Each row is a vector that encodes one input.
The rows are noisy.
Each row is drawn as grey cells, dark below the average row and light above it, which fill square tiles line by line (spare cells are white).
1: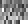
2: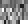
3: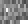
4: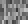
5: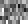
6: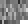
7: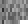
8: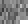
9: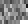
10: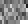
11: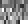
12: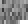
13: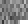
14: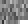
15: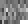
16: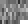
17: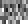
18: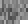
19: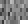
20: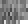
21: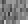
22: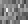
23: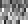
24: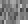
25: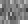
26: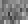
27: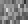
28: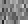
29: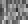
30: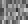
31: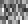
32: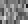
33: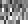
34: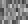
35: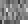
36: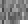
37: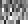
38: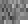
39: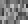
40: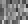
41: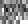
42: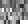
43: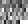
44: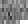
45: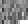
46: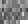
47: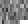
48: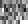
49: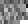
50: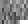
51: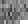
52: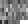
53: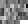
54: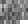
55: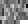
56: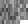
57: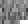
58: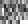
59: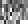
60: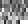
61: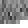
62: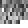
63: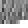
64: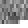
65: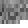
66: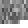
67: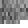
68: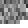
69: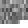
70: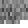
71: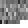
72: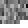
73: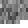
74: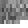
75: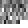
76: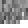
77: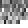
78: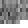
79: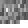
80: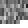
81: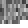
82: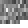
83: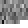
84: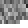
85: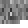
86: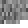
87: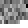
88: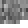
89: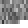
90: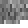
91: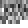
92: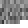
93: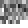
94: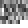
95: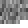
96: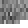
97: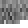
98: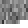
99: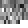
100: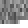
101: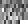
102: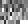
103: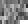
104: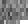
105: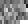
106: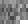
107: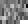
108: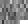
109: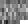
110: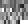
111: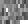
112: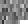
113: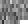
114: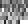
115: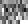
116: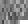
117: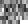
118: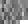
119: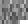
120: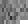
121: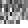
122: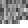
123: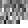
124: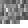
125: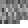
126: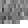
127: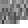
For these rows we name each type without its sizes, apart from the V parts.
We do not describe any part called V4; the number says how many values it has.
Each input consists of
a true/false value, together with either a point on a circle and a value of V4, or a label.
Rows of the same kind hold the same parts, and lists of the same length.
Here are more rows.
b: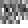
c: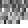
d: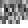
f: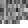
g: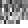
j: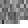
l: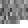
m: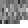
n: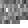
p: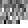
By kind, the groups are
b, d, j, l
c, f, g, m, n, p

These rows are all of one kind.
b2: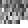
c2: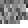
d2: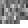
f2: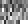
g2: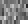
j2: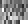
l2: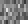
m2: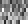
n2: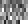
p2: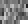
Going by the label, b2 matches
d2, g2, j2 and p2.
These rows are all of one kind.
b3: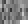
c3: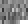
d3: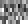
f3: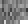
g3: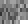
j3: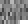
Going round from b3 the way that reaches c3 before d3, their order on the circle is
b3, c3, d3, j3, g3, f3.
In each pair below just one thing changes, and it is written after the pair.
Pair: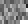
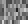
the label
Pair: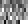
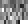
the label
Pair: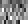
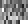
the label
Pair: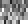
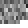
the true/false value
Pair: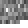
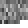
the label
